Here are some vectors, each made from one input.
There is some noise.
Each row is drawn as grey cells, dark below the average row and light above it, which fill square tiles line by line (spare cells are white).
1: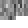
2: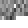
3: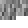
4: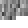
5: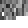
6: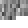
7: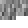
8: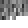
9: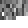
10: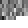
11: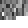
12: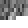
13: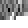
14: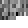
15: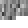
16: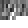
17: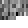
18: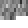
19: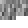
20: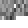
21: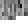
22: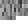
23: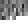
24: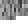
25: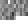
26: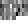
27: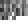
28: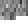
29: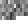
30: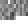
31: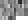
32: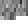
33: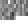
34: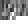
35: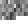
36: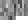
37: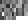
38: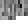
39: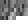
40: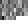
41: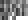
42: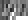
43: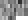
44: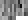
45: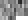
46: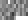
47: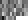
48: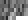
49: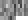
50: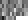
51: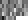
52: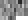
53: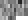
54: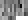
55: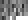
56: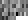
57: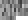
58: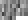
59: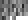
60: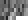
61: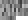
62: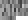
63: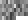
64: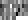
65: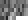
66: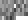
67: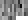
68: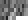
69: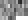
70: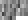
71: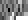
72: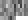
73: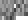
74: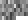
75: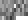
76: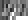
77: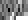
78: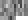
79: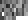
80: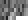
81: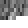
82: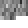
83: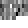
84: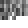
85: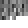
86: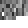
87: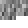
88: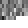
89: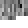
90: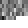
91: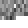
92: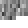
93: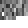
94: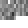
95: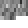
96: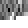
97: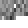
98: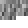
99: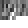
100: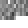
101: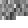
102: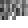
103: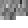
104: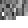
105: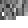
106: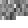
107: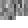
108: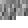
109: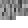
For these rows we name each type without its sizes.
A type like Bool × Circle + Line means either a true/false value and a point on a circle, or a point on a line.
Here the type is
Circle + Label.
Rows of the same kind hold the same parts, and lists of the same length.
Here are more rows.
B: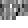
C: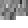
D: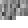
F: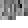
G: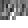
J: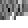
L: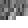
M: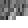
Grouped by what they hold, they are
B, G, J, L, M
C, D, F

